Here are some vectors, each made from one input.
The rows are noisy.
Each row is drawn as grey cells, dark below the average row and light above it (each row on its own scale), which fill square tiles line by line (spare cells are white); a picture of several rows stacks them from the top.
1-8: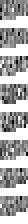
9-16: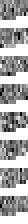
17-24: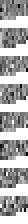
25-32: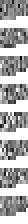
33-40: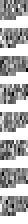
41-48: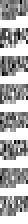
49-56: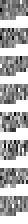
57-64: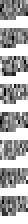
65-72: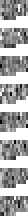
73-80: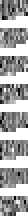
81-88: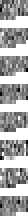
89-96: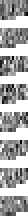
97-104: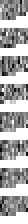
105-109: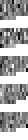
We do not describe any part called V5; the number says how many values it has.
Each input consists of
four true/false values, together with either a point on an 8-point circle, or a value of V5.
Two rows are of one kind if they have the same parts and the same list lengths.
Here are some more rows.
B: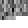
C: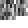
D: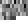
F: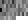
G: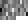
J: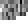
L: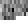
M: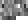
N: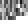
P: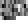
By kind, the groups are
B, C, F, G
D, J, L, M, N, P

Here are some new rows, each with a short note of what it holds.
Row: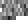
a point on an 8-point circle and four true/false values
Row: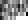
four true/false values and a value of V5
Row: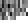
four true/false values and a value of V5
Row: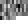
four true/false values and a value of V5
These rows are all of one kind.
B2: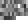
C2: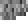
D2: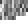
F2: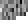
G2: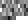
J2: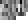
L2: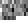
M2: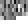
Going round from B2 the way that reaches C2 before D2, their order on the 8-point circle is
B2, M2, J2, F2, C2, D2, L2, G2.
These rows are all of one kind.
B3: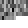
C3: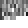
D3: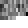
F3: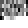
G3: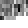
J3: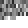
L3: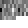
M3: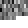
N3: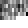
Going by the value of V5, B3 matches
C3, F3 and J3.
